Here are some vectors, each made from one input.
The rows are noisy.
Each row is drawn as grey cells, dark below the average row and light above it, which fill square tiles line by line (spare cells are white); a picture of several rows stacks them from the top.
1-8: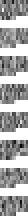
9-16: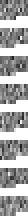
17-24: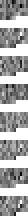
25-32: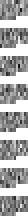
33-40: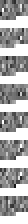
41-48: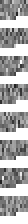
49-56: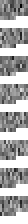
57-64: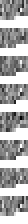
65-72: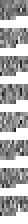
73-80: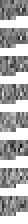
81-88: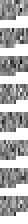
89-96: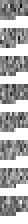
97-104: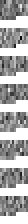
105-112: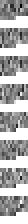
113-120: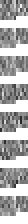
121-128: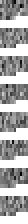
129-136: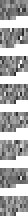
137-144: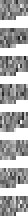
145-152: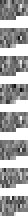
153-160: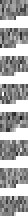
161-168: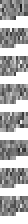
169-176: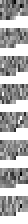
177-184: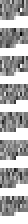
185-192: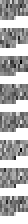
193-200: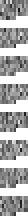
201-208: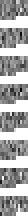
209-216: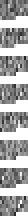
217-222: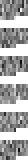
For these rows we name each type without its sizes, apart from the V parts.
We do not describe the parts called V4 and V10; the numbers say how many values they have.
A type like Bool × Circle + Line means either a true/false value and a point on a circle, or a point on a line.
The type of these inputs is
(Bool × Label + V4) × V10.
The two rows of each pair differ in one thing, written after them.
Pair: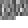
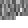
the label
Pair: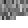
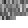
the label
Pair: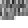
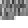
the label
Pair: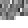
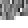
the true/false value
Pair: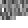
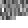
the label
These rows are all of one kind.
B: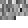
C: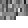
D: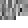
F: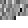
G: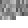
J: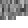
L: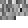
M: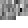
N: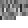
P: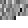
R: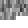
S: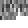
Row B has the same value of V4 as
C, L and S.
